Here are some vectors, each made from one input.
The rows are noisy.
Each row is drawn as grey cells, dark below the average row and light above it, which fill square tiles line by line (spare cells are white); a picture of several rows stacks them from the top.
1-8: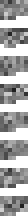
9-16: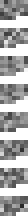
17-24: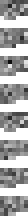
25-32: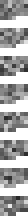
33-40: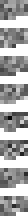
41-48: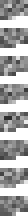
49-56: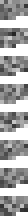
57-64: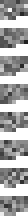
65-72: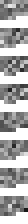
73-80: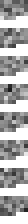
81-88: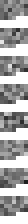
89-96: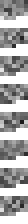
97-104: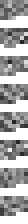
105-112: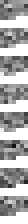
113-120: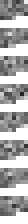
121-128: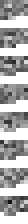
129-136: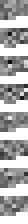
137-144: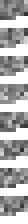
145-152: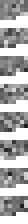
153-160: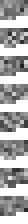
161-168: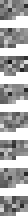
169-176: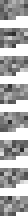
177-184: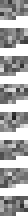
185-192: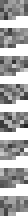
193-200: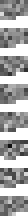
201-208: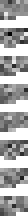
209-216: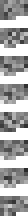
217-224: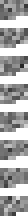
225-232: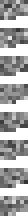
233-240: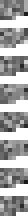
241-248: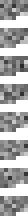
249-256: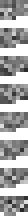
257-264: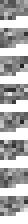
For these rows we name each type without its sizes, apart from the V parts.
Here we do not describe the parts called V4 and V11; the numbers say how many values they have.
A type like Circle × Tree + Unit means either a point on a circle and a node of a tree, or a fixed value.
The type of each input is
Bool × (Circle × Line × V4 + V11).
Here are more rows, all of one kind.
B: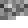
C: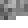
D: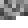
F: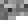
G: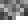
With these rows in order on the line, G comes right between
C and D.
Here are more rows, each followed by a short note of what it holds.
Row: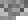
a true/false value and a value of V11
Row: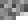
a true/false value and a value of V11
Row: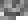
a true/false value and a value of V11
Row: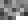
a point on a circle, a point on a line, a true/false value and a value of V4
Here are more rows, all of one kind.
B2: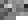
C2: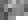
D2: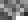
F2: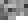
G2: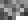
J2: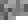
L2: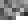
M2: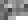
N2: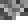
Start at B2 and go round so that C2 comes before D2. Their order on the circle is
B2, M2, F2, N2, L2, J2, C2, G2, D2.
